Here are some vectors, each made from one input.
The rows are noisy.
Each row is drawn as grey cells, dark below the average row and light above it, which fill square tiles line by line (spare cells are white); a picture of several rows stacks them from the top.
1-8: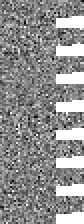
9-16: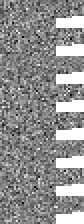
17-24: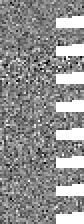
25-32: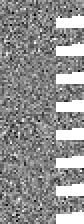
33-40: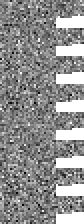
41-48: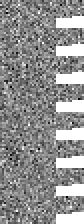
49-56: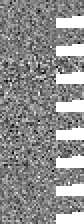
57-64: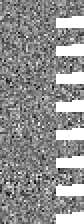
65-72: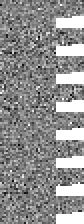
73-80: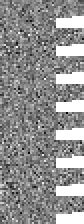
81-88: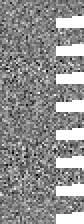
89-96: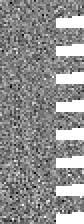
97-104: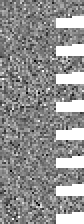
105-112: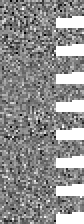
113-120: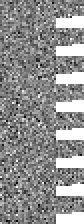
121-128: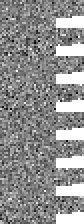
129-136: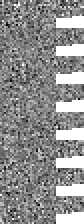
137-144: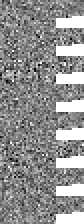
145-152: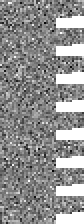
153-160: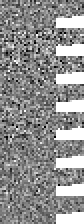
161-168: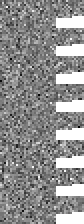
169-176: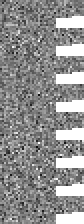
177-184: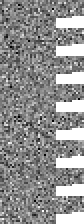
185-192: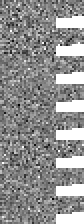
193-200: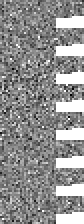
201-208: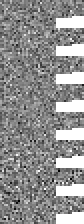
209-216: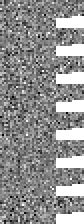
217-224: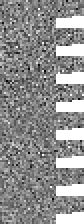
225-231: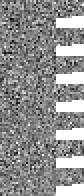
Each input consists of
a point on a 15-point line, together with either a point on an 8-point circle, or a point on a 15-point line.
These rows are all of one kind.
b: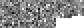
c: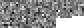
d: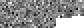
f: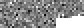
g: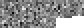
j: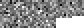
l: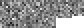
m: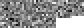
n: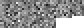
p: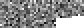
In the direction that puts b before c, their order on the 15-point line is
l, g, b, j, n, c, p, m, f, d.
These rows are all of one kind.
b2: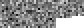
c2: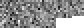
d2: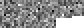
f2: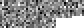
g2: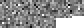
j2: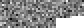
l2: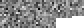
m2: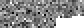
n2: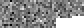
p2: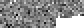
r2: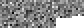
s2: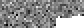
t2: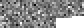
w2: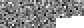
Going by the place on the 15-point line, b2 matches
m2, p2, r2 and s2.
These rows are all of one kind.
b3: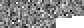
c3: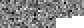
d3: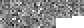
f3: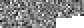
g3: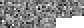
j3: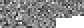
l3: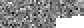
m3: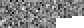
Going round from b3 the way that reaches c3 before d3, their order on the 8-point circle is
b3, c3, m3, l3, g3, j3, f3, d3.
